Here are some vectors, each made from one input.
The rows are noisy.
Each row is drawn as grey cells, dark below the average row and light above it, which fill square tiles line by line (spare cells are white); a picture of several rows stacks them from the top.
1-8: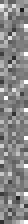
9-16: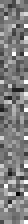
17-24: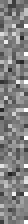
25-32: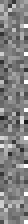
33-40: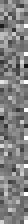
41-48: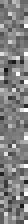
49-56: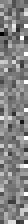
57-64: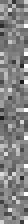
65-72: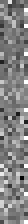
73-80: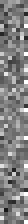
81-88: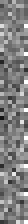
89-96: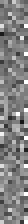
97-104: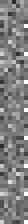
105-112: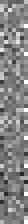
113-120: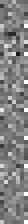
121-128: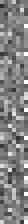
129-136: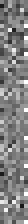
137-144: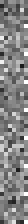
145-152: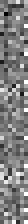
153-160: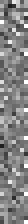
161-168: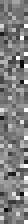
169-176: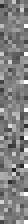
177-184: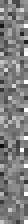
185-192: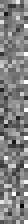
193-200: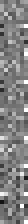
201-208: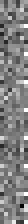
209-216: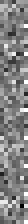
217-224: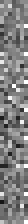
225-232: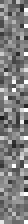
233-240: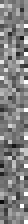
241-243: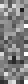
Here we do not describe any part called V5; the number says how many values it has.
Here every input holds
either three true/false values, or two values of V5, or a list of up to two points on a 7-point line.
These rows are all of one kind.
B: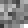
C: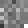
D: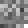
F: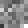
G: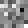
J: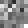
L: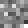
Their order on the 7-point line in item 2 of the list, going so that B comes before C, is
B, L, C, G, D, F, J.
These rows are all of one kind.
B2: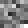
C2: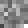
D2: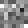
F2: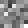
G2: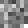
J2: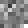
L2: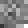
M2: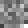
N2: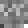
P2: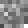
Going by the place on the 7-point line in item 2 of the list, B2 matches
D2, G2 and P2.
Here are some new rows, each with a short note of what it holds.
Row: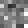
two values of V5
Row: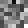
two values of V5
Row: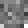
three true/false values
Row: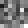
three true/false values
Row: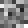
a list of one item
